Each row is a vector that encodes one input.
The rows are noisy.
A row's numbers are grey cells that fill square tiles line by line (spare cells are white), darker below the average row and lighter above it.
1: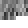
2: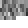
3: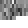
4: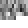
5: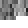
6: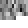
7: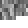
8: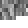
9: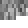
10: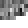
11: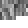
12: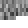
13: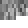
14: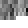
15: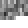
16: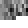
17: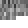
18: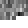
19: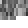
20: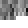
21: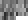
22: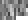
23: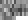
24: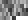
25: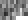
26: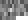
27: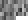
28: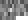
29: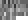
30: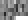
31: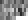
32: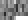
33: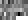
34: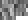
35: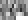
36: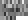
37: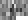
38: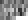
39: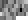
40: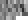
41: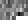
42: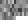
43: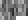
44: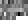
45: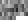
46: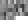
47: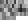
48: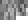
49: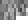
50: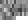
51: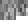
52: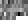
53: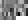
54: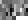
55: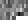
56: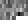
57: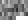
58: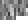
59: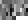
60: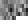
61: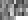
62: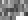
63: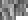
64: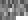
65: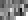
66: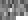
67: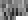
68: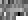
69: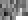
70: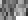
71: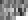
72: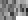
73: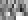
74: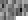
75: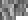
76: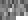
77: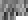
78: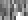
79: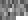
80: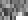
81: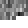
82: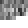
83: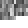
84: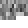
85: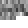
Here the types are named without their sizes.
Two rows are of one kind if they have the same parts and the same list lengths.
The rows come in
2 kinds.
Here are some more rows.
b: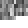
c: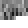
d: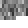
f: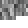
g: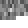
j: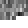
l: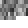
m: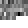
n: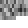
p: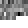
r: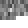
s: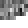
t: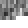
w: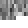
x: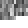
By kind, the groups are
b, f, g, j, m, p, r, s, x
c, d, l, n, t, w

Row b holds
a point on a line.
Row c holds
a point on a line and a node of a tree.
